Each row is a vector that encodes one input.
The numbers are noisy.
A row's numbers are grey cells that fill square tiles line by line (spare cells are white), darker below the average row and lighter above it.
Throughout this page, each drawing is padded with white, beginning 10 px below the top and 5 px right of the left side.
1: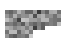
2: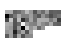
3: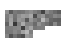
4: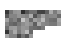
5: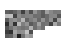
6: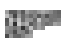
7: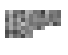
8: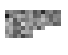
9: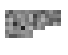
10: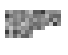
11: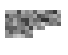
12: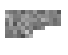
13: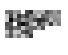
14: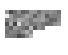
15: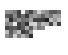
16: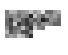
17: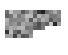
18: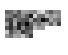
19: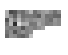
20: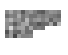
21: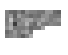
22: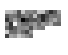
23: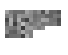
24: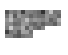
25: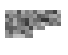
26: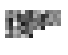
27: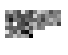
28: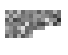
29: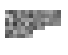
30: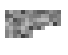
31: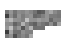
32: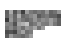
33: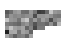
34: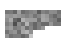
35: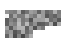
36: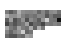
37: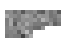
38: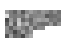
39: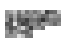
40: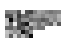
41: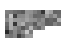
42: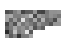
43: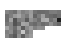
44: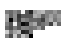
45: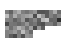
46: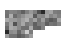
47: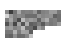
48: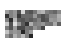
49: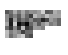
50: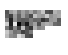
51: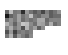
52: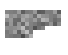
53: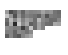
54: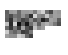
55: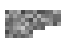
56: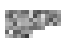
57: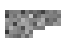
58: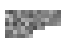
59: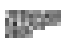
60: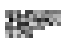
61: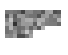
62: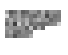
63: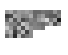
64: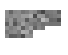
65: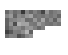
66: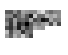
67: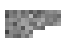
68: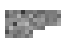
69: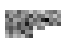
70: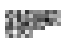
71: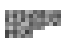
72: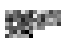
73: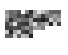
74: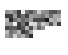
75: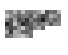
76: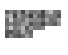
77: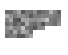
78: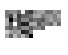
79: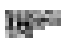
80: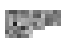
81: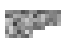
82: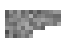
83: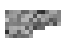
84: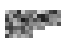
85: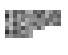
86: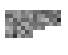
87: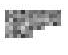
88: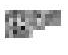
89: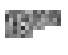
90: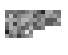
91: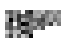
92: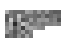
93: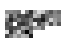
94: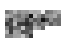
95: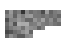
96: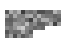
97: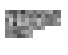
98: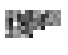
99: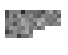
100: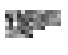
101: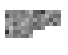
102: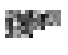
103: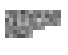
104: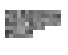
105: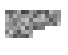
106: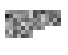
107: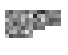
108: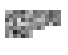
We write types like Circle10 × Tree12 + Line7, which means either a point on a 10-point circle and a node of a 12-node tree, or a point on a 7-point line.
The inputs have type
Label5 × (Tree8 + Unit) + Line7.
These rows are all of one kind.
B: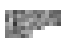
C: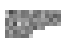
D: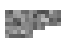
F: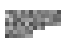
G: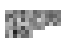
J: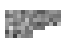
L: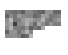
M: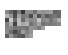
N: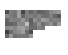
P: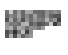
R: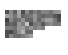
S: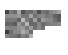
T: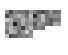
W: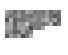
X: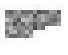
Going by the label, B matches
F, L, W and X.
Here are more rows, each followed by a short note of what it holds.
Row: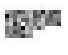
one of 5 labels
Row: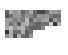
one of 5 labels and a node of an 8-node tree
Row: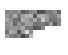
one of 5 labels
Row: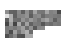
one of 5 labels
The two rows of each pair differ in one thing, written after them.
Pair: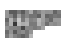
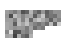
the node of the tree
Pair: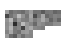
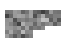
the node of the tree
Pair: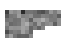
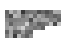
the node of the tree
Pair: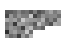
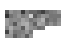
the node of the tree
